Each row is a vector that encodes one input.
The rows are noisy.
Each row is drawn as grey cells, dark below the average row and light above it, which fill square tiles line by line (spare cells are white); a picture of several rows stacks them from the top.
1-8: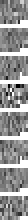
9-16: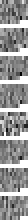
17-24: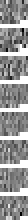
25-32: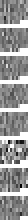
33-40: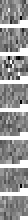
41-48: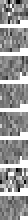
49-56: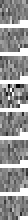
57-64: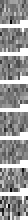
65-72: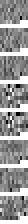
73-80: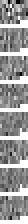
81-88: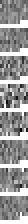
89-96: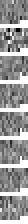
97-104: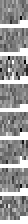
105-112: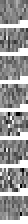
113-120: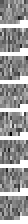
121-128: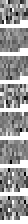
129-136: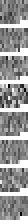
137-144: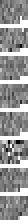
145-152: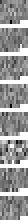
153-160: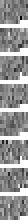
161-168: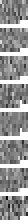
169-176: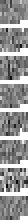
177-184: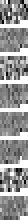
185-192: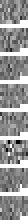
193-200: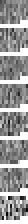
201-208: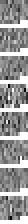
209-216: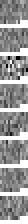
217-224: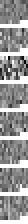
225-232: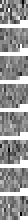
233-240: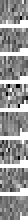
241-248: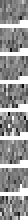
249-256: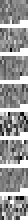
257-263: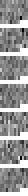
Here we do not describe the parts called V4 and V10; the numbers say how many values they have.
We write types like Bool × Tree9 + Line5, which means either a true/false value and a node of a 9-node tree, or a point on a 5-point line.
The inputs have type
(Line6 + Line9) × V10 + V4.
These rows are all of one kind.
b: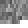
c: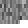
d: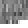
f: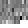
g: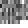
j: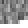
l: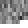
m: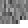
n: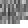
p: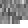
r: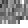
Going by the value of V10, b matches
c, l, m and p.
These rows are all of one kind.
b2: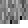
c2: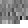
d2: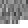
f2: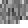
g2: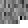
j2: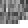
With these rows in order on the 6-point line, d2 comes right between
c2 and j2.
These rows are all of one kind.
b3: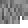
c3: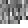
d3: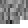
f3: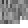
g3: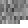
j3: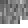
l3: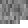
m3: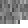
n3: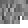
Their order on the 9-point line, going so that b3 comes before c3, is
j3, m3, g3, b3, n3, d3, l3, c3, f3.
